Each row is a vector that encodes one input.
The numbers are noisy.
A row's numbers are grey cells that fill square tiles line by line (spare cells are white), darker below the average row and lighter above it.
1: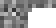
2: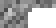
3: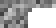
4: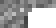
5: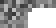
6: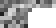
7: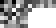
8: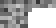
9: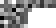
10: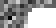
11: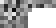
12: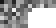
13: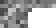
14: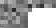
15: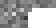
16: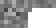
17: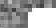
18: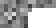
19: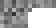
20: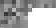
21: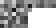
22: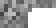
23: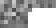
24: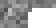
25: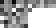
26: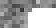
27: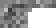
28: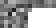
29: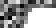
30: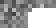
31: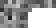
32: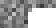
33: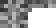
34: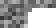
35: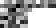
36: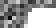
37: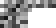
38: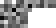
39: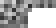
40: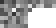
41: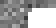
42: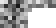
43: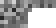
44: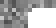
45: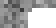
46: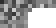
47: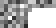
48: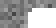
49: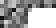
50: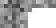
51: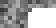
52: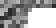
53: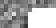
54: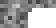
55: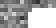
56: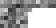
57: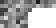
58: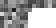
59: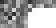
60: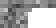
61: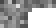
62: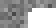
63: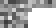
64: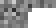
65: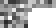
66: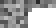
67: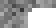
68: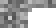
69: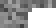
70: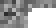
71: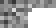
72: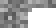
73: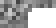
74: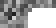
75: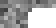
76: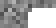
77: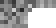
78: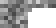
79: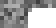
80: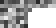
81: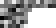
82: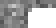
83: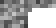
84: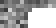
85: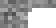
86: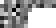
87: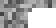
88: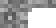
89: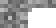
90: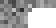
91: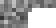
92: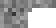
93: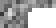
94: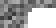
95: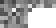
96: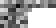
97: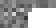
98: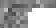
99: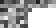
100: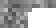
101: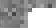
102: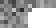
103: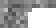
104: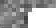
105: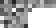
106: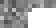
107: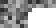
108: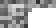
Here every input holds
one of 5 labels, together with either a fixed value, or two labels (each one of 5).
